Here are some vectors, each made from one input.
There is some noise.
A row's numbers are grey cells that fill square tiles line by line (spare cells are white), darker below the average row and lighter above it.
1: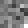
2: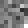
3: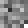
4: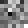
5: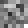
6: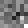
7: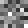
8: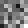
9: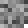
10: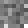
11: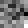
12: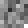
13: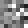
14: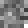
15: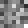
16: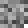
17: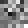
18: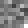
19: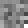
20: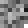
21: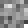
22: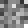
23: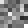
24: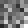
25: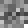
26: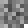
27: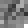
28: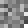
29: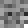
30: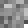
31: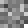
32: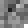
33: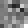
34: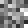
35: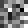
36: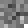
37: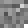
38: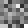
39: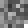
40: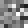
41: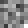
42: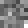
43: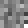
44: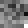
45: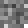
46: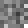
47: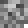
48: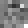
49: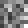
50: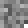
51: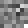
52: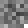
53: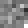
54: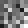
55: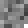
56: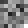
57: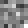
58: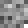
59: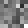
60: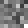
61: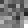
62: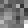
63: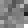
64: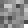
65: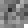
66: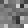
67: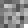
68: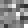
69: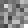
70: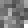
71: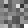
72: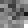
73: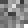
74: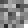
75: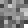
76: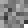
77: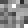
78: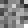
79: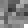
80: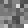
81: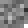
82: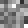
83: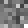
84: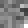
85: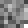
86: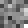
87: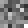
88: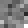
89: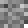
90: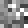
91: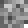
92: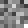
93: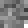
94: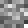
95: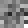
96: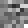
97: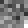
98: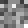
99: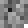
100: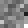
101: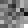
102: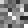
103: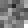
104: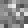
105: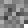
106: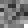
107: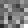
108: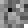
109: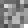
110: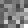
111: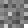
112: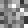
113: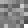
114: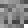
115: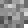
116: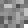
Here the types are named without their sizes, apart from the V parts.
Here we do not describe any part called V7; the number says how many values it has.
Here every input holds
a true/false value, together with either a point on a line, or a value of V7.
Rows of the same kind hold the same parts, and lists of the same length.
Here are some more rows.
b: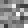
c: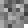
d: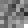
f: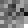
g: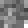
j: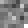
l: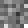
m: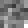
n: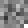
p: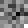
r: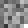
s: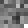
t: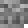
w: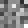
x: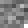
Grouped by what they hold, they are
b, r, w
c, d, f, g, j, l, m, n, p, s, t, x

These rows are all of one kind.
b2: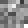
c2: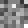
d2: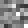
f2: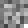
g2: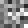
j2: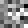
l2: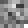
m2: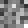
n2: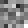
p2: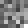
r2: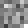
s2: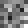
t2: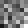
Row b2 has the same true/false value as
l2 and s2.
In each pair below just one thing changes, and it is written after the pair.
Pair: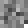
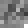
the true/false value
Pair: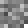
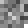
the true/false value
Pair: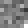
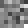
the true/false value
